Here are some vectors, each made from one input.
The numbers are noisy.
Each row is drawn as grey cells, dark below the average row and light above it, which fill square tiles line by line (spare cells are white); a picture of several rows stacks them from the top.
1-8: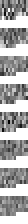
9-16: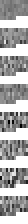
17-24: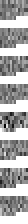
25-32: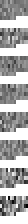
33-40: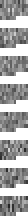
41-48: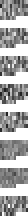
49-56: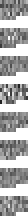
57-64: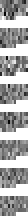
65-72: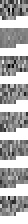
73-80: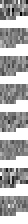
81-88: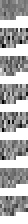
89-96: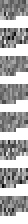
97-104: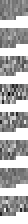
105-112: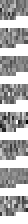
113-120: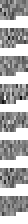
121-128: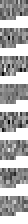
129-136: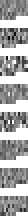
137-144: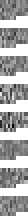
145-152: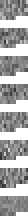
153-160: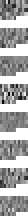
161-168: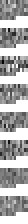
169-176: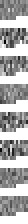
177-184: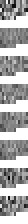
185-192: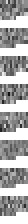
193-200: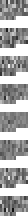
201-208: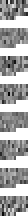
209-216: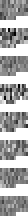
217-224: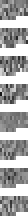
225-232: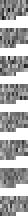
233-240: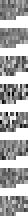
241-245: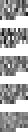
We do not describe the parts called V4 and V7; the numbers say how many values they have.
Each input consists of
a value of V4, together with either a point on a 9-point circle, or a true/false value and a value of V7.
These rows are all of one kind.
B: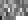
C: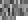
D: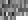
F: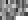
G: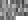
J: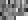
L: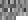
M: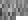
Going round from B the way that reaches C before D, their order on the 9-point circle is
B, G, C, F, L, M, J, D.
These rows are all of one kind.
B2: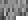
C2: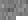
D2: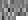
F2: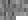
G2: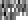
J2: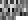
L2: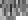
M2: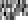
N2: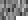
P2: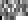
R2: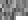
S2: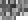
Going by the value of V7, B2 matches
D2, G2, P2 and S2.
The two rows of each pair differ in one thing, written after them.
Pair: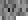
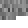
the value of V4
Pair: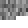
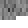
the true/false value
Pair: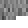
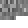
the value of V7
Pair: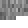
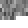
the value of V4
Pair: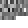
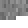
the true/false value
